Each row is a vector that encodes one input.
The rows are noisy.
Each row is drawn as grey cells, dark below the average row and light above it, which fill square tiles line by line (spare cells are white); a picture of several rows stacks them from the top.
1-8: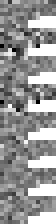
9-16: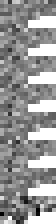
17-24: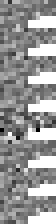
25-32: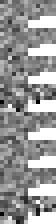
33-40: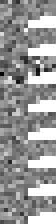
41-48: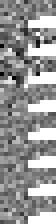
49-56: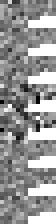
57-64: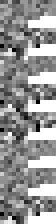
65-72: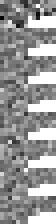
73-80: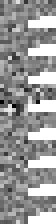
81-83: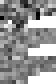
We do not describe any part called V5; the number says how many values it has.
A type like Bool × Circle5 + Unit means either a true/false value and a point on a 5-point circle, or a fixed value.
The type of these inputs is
Bool × List2(V5) + Line4.
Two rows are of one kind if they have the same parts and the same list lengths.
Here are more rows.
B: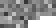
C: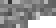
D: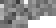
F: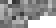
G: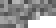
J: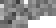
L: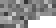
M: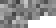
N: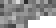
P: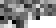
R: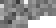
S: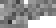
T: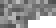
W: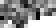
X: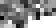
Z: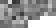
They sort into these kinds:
B, F, L, Z
C, D, G, J, M, R, S
N, T
P, W, X

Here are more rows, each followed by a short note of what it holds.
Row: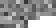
a true/false value, together with the empty list
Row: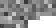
a true/false value, together with the empty list
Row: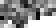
a point on a 4-point line
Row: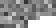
a true/false value, together with the empty list
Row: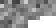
a true/false value, together with a list of two items
